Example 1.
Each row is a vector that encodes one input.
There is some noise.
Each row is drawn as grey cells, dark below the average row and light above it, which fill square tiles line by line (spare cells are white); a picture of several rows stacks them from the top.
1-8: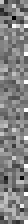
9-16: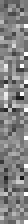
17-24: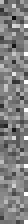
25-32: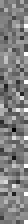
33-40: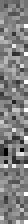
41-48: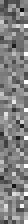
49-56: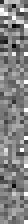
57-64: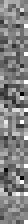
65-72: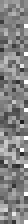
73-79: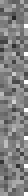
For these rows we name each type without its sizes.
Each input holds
three true/false values.
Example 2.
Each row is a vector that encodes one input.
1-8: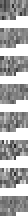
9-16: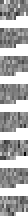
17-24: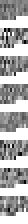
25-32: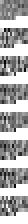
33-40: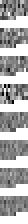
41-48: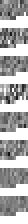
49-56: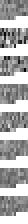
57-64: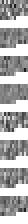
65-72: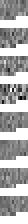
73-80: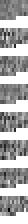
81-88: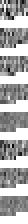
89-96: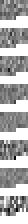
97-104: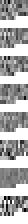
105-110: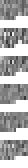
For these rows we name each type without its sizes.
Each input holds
four true/false values.
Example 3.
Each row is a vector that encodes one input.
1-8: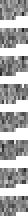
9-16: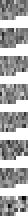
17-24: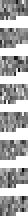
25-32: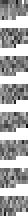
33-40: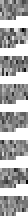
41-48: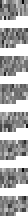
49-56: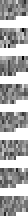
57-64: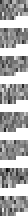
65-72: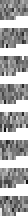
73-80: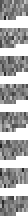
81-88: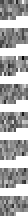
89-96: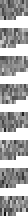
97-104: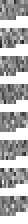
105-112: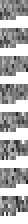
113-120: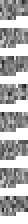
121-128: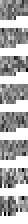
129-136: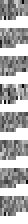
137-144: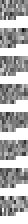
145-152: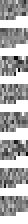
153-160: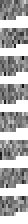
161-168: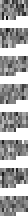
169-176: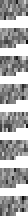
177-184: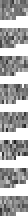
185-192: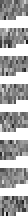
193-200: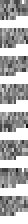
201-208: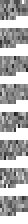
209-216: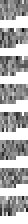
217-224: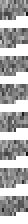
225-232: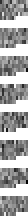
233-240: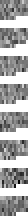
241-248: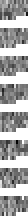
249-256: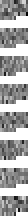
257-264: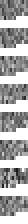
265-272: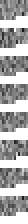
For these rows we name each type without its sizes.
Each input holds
five true/false values.
